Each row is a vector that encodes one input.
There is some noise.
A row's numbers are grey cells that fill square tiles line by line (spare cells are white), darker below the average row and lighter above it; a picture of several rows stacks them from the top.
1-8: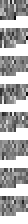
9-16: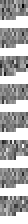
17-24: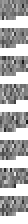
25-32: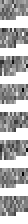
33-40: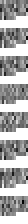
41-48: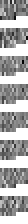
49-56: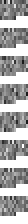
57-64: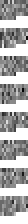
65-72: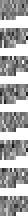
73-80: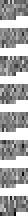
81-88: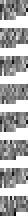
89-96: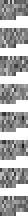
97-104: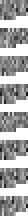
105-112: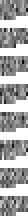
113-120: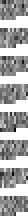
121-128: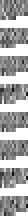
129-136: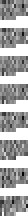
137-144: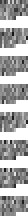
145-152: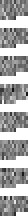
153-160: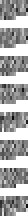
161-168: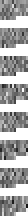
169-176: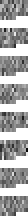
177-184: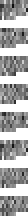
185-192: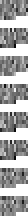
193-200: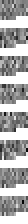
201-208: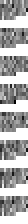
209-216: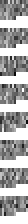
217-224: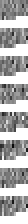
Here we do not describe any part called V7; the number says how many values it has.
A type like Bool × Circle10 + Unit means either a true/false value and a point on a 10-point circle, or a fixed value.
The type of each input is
Circle6 + Tree8 + V7.
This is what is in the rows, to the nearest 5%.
About 30% of them hold a point on a 6-point circle. About 40% of them hold a node of an 8-node tree. The rest hold a value of V7.
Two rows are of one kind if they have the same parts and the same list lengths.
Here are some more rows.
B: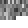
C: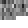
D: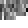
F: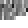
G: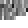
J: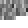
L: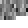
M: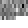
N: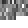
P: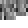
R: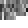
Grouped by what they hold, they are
B, N
C, M
D, F, G, J, L, P, R

